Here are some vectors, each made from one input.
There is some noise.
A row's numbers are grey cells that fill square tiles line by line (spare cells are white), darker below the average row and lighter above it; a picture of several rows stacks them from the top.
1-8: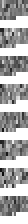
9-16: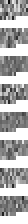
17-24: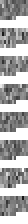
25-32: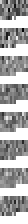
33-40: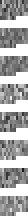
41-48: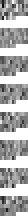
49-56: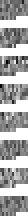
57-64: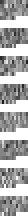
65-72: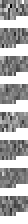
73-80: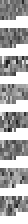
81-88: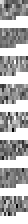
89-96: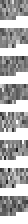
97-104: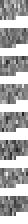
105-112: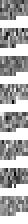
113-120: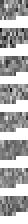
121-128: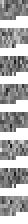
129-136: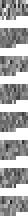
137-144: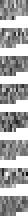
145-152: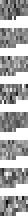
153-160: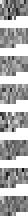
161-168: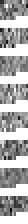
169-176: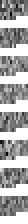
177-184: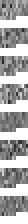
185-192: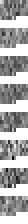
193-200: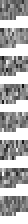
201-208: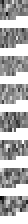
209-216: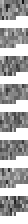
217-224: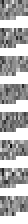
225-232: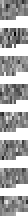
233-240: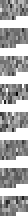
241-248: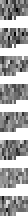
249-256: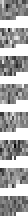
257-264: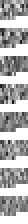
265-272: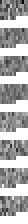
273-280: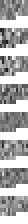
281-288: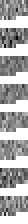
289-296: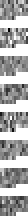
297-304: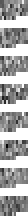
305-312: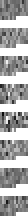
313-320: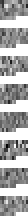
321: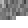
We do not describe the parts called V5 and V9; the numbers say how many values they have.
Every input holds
either a point on an 11-point circle, or a true/false value, a value of V5 and a value of V9.
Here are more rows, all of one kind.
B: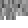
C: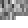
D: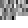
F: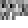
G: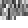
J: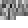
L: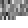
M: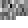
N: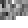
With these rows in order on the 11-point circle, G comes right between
B and J.
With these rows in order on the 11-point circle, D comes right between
B and C.
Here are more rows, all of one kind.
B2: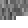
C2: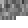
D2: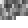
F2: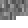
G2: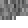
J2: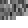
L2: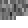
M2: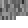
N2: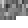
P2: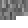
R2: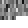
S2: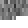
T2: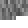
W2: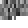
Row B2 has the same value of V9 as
D2, F2, J2 and W2.
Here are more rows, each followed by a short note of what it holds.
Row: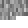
a point on an 11-point circle
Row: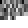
a true/false value, a value of V5 and a value of V9
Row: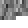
a true/false value, a value of V5 and a value of V9
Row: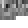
a true/false value, a value of V5 and a value of V9
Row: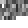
a true/false value, a value of V5 and a value of V9
